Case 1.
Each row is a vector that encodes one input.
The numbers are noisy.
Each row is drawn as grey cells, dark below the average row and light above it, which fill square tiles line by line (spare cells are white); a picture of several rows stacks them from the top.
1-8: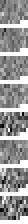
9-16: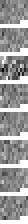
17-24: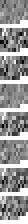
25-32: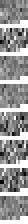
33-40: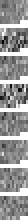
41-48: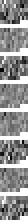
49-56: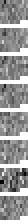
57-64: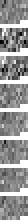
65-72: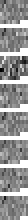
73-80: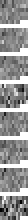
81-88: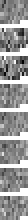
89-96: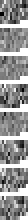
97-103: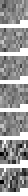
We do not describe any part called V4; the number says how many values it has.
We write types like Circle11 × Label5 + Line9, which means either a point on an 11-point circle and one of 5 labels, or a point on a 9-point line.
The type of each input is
Bool × V4 + Tree7 + Unit.
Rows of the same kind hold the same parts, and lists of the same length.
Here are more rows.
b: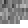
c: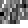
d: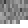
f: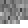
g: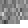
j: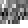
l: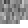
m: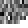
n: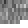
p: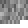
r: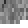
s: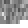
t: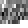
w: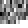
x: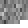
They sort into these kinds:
b, d, f, g, n, p, r, x
c, j, m, t, w
l, s

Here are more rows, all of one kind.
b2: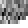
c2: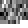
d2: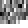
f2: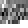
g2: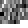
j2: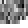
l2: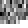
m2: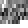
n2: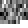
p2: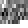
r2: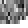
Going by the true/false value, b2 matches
d2, j2, l2 and r2.
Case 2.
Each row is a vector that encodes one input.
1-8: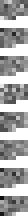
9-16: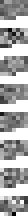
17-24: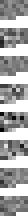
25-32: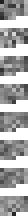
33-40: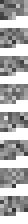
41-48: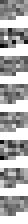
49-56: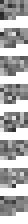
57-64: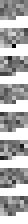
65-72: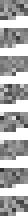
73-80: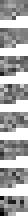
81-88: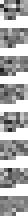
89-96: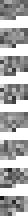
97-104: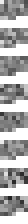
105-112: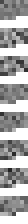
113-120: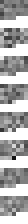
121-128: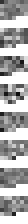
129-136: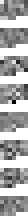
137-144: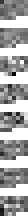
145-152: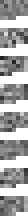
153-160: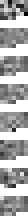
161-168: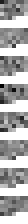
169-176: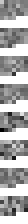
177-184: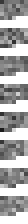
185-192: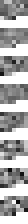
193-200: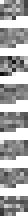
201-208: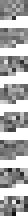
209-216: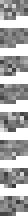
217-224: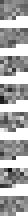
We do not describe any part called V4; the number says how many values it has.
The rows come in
2 kinds.
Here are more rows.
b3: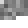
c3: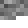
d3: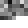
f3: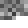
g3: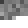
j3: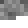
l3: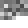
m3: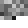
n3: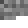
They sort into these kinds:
b3, c3, g3, j3, m3, n3
d3, f3, l3

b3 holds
a node of a 16-node tree.
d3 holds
a true/false value and a value of V4.
